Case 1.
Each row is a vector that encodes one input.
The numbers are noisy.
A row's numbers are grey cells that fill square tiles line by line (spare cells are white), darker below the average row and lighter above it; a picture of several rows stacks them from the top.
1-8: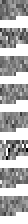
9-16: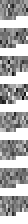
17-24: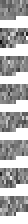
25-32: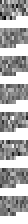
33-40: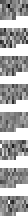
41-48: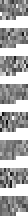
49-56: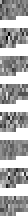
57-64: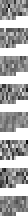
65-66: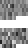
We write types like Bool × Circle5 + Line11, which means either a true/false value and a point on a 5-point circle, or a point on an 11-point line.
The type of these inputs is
Label11.
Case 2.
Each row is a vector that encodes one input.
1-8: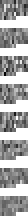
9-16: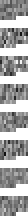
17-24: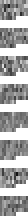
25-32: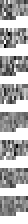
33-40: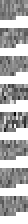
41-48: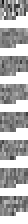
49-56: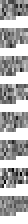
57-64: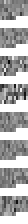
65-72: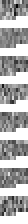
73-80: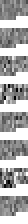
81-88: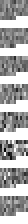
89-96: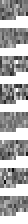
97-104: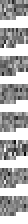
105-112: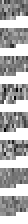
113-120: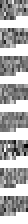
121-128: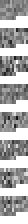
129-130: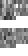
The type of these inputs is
Bool × Bool × Bool × Bool × Bool.
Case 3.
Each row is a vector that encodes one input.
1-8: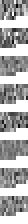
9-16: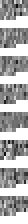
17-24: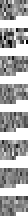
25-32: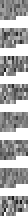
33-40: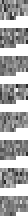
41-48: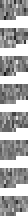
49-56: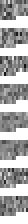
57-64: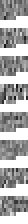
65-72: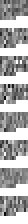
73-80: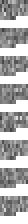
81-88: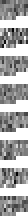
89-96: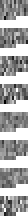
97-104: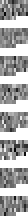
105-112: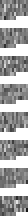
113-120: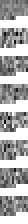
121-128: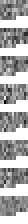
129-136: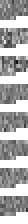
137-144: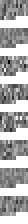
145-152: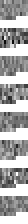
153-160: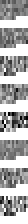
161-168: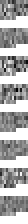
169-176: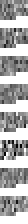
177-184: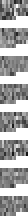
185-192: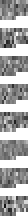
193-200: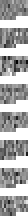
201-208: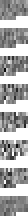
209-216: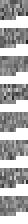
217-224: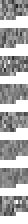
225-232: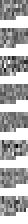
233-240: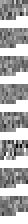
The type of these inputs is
Bool × Bool × Bool × Bool × Bool.
